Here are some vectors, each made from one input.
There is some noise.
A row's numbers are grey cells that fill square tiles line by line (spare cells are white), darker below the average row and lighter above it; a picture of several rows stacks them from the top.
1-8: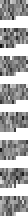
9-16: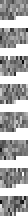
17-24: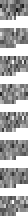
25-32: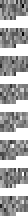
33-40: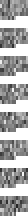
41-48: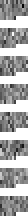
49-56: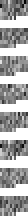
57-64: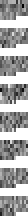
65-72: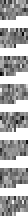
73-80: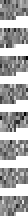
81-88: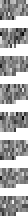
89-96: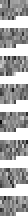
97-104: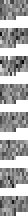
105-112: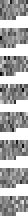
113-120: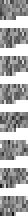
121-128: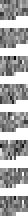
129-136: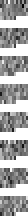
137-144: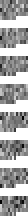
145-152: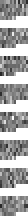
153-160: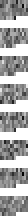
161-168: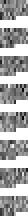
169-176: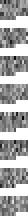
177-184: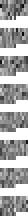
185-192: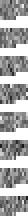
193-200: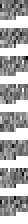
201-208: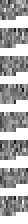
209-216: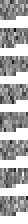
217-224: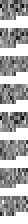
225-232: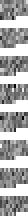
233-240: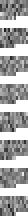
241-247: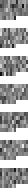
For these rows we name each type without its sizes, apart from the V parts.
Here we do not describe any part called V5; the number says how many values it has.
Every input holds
a point on a line, together with either a node of a tree, or a value of V5.
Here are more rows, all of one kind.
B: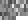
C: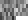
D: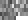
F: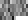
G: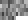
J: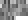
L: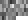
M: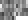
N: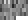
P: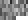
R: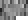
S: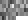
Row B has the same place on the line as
D, L and S.
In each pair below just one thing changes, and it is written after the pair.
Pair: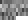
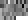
the place on the line
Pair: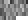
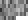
the node of the tree
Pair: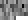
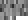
the place on the line
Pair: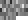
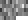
the node of the tree
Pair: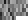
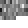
the place on the line
